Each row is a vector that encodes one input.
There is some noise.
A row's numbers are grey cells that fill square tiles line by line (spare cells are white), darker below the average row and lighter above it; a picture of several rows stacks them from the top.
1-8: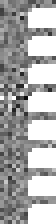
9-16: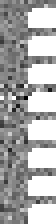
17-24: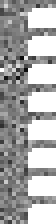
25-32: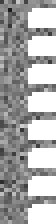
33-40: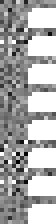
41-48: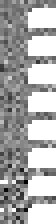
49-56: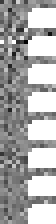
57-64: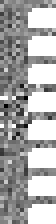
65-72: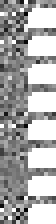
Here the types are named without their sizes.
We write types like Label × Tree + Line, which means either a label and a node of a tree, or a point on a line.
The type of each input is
Bool × Tree.
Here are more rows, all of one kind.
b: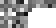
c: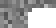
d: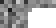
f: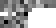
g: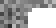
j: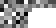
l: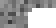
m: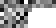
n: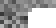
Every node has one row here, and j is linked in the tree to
m.
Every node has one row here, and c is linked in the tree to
b and l.
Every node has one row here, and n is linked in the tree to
g.
